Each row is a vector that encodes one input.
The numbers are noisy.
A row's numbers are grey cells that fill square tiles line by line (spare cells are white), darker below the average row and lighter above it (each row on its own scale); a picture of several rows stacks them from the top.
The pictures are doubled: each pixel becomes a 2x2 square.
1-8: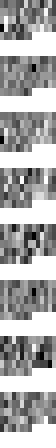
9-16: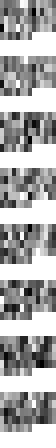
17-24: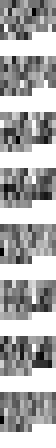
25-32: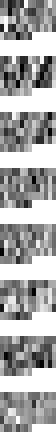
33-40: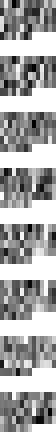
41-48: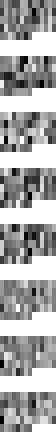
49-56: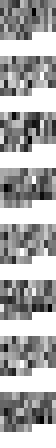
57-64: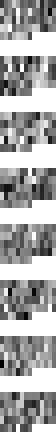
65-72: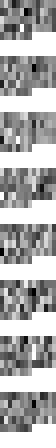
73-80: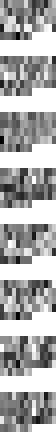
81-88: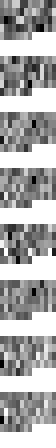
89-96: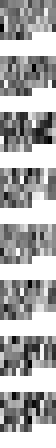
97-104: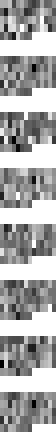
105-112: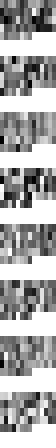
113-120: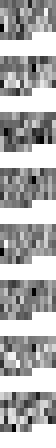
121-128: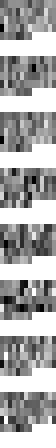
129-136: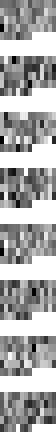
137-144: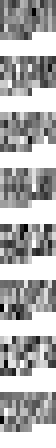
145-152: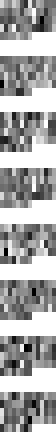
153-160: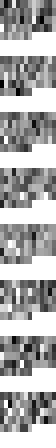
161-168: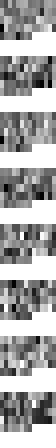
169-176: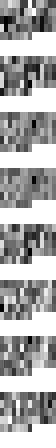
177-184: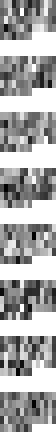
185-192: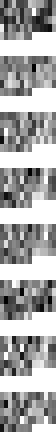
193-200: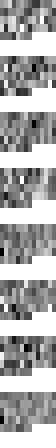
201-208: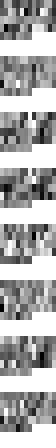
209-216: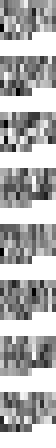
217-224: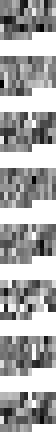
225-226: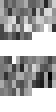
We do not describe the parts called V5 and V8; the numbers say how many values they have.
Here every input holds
either a value of V5 and a value of V8, or a list of up to two points on a 9-point line.
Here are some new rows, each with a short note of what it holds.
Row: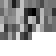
a list of one item
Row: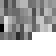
a list of two items
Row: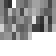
a value of V5 and a value of V8
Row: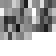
a value of V5 and a value of V8
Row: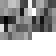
a value of V5 and a value of V8
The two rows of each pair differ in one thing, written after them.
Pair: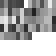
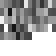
the place on the 9-point line in item 2 of the list
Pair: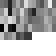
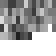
the place on the 9-point line in item 2 of the list
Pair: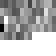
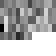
the place on the 9-point line in item 2 of the list
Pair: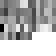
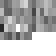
the place on the 9-point line in item 2 of the list
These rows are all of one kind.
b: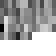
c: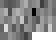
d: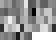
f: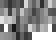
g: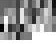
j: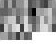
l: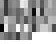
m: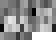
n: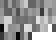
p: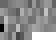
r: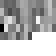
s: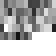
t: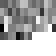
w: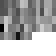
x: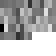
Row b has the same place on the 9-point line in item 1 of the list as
n, r, t and w.
